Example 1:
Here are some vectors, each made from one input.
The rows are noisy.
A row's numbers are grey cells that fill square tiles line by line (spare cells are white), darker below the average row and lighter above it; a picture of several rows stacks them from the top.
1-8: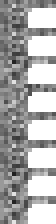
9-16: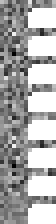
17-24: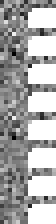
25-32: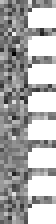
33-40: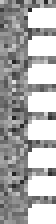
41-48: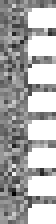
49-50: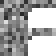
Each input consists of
a node of a 9-node tree.
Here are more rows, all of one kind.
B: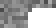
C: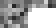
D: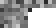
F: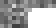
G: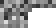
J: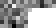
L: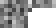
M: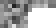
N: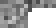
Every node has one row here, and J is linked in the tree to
F.
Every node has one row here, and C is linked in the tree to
M.
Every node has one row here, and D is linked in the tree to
B and L.
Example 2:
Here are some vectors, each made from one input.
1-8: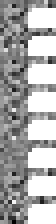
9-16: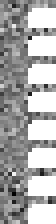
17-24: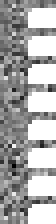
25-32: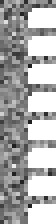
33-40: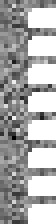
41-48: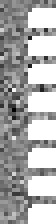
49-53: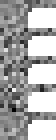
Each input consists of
a node of an 8-node tree.
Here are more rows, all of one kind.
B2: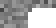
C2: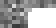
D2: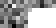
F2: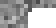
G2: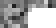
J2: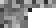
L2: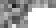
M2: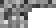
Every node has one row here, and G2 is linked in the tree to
L2.
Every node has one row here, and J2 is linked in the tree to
B2.
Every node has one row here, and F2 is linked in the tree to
B2 and M2.
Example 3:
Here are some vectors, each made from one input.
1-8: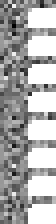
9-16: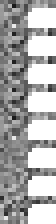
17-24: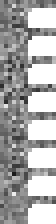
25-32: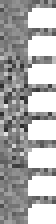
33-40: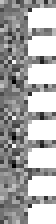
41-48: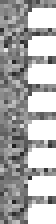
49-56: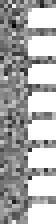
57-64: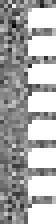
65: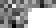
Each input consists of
a node of a 9-node tree.
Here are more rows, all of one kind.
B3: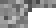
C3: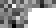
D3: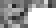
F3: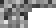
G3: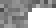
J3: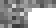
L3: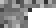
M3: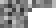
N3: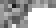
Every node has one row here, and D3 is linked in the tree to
N3.
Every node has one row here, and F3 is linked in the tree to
B3.
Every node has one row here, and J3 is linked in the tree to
C3 and G3.
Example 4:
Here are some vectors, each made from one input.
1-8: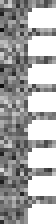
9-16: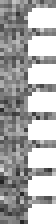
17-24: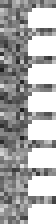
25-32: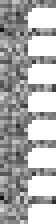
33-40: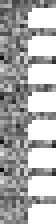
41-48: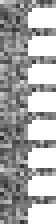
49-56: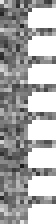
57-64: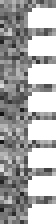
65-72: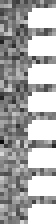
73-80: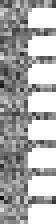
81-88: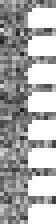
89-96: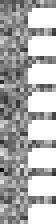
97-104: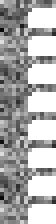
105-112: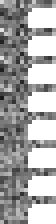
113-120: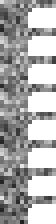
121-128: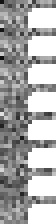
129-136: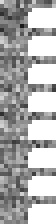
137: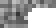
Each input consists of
a point on a 14-point circle.
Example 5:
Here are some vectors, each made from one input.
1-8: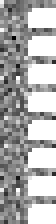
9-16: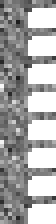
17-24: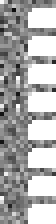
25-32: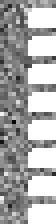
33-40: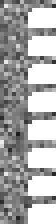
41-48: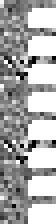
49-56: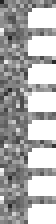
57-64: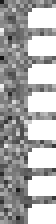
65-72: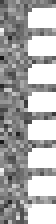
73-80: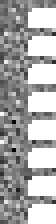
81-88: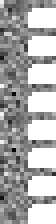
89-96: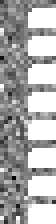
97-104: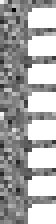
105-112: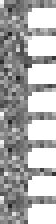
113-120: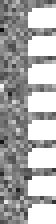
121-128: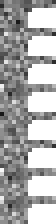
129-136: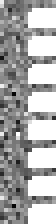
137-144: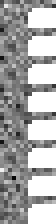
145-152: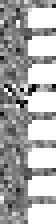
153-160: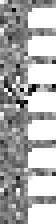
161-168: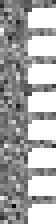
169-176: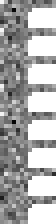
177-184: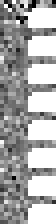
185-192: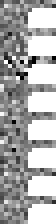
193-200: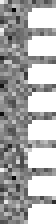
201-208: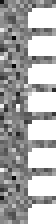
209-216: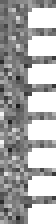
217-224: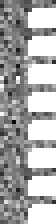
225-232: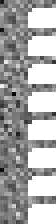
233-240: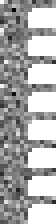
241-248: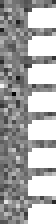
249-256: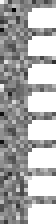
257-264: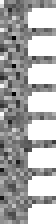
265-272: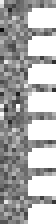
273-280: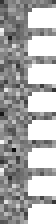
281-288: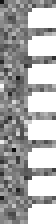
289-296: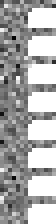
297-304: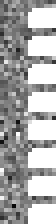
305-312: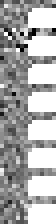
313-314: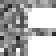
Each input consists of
either a fixed value, or a node of a 12-node tree.
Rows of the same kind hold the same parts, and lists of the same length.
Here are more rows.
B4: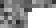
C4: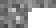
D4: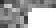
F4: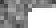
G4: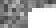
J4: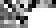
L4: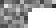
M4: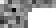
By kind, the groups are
B4, C4, D4, F4, G4, L4, M4
J4

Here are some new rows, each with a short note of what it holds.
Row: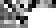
a fixed value
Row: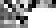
a fixed value
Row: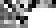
a fixed value
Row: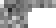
a node of a 12-node tree
